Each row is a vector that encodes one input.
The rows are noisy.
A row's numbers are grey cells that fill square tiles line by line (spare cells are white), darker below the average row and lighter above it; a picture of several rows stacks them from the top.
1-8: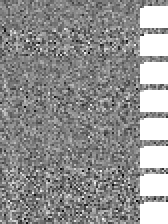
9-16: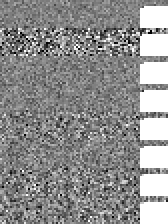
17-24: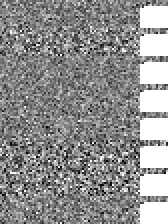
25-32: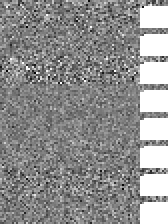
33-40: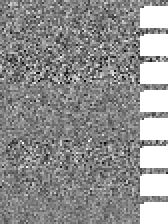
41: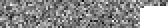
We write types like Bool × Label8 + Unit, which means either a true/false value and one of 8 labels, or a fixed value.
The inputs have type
Label6 × Line3 × Line3.
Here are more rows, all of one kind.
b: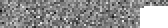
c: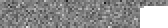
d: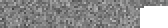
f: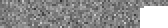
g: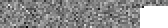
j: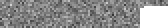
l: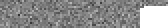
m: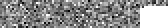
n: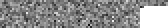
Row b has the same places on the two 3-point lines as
c and f.
